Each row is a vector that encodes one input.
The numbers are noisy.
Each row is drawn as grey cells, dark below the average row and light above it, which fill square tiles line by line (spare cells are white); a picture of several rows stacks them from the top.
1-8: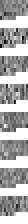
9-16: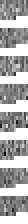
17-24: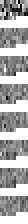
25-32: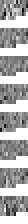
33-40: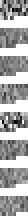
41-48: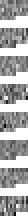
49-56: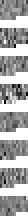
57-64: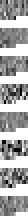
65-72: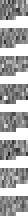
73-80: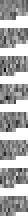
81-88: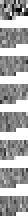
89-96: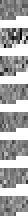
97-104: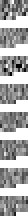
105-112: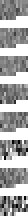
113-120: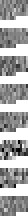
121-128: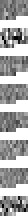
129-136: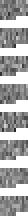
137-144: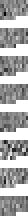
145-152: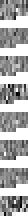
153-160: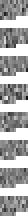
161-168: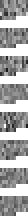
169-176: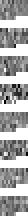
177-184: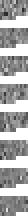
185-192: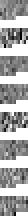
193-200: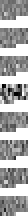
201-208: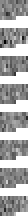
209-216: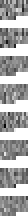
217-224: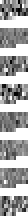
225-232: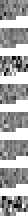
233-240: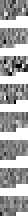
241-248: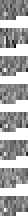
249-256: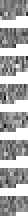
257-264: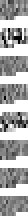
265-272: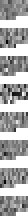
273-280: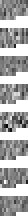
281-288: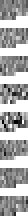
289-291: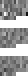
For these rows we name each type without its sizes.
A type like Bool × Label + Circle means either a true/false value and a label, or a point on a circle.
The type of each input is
Bool × Bool × Bool × Bool × Line + Label.
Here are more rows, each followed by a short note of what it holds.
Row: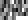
a label
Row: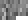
a point on a line and four true/false values
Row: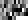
a label
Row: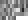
a point on a line and four true/false values
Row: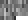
a point on a line and four true/false values
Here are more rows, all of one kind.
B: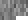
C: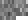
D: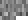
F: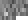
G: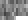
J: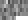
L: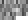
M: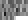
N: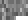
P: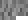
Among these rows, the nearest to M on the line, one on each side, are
B and L.
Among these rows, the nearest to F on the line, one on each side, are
C and P.
